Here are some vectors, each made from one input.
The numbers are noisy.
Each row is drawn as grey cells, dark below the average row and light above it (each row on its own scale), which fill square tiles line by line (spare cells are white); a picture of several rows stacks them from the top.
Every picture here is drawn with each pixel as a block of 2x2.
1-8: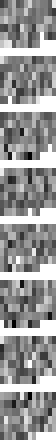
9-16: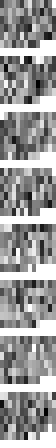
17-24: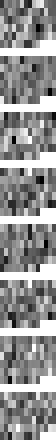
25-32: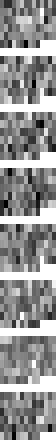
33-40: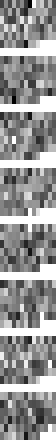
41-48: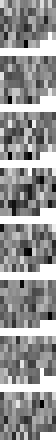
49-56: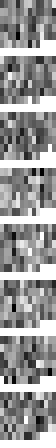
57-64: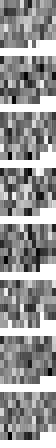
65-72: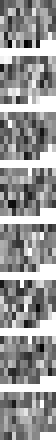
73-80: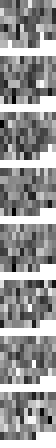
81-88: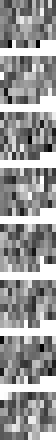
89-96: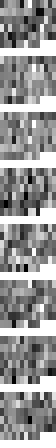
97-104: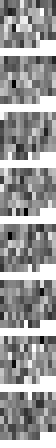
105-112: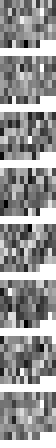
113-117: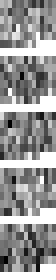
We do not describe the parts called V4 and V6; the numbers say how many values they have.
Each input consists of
either a point on each of two 3-point lines and a value of V4, or a point on a 5-point line and a value of V6.
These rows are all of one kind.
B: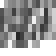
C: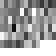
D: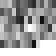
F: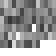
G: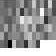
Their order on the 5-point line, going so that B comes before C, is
F, G, B, C, D.
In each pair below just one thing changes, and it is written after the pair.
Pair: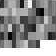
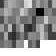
the place on one of the two 3-point lines
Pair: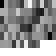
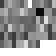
the value of V4
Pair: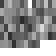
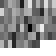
the place on one of the two 3-point lines
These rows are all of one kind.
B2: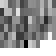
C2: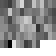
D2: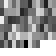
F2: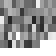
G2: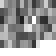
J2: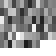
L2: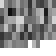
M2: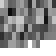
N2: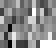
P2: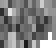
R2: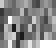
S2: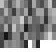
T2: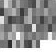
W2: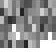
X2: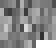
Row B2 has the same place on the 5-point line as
D2, N2, S2 and W2.
